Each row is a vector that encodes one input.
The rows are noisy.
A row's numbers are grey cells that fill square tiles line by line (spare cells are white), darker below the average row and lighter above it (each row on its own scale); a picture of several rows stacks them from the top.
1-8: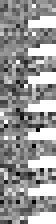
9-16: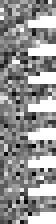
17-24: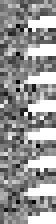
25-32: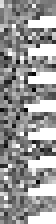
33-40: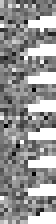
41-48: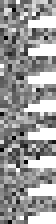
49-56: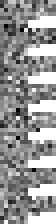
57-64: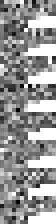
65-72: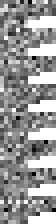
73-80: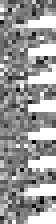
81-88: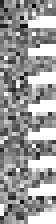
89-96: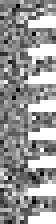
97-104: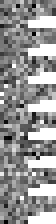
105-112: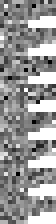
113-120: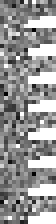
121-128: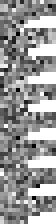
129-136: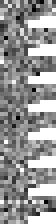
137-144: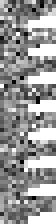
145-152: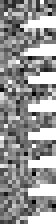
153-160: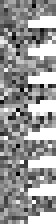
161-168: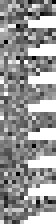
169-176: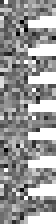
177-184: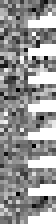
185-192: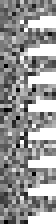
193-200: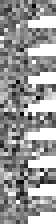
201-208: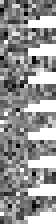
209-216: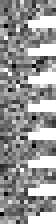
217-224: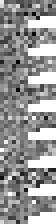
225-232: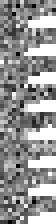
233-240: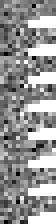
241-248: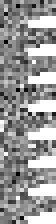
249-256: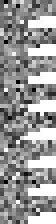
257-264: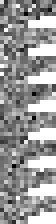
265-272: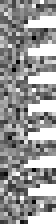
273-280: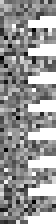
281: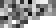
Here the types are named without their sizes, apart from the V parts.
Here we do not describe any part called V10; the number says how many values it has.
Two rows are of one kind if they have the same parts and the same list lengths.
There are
3 kinds of row.
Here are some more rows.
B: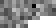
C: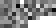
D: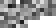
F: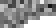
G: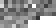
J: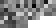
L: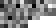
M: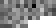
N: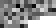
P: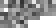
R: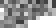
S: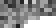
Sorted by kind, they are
B, C, J, L, M, N
D, F, P, R, S
G

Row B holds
a true/false value and two values of V10.
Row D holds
a point on a line.
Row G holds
a node of a tree.
